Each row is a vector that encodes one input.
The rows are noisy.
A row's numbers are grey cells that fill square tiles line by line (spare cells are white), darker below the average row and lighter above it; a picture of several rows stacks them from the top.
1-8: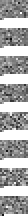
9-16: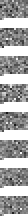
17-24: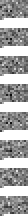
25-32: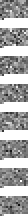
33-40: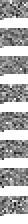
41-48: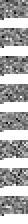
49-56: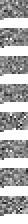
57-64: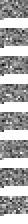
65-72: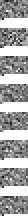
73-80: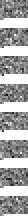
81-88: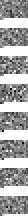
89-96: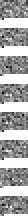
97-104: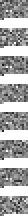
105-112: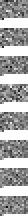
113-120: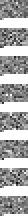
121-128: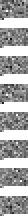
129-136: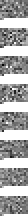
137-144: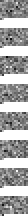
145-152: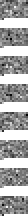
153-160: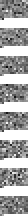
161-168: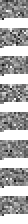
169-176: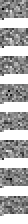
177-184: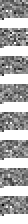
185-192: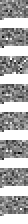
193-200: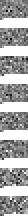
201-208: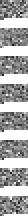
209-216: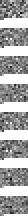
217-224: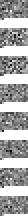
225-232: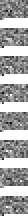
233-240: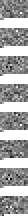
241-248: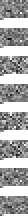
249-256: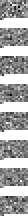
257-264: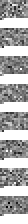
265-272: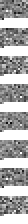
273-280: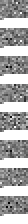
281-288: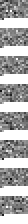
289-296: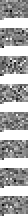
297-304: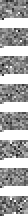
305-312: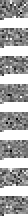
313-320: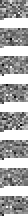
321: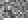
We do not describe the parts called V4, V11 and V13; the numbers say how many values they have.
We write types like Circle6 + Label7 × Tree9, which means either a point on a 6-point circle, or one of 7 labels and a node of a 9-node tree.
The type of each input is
Bool × V4 + Circle8 × Line9 + V11 × V13.
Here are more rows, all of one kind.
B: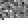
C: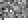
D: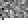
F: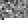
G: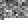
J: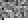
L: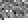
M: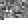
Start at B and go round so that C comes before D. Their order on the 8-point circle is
B, L, G, M, C, D, J, F.
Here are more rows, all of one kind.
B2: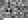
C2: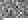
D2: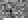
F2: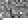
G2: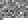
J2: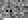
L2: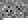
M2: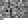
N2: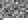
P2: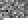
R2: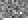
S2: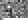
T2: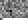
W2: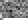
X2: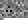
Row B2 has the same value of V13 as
J2, L2, M2 and X2.
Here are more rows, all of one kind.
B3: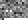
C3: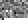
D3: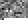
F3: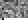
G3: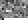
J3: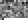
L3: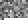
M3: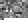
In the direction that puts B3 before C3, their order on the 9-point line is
G3, M3, D3, B3, C3, F3, L3, J3.
